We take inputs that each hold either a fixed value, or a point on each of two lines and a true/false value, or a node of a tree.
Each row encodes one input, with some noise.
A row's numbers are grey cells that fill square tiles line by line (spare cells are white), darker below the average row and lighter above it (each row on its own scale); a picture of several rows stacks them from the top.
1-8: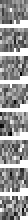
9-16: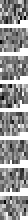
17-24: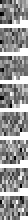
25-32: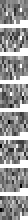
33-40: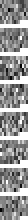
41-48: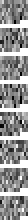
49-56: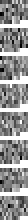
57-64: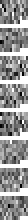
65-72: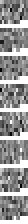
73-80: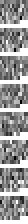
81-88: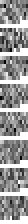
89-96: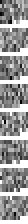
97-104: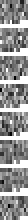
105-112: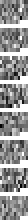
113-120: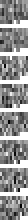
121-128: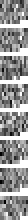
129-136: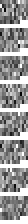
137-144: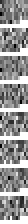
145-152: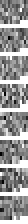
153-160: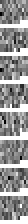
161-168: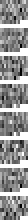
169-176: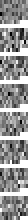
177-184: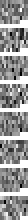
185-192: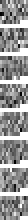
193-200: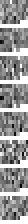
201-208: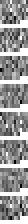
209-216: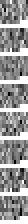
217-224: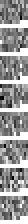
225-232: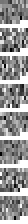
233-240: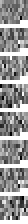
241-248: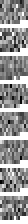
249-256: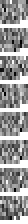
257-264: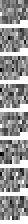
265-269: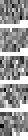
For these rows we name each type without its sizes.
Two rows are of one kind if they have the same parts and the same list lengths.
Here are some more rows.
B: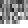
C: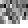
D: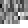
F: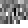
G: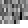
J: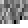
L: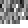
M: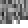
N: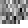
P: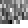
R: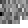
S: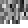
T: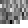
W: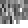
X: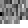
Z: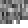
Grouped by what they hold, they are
B, D, L, S
C
F, G, J, M, N, P, R, T, W, X, Z

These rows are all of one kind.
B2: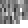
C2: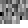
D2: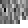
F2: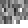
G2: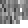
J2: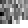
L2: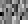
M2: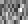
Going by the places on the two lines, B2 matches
G2 and J2.
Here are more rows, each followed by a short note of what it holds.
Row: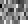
a node of a tree
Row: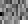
a point on each of two lines and a true/false value
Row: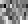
a fixed value
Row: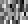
a node of a tree
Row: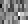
a node of a tree
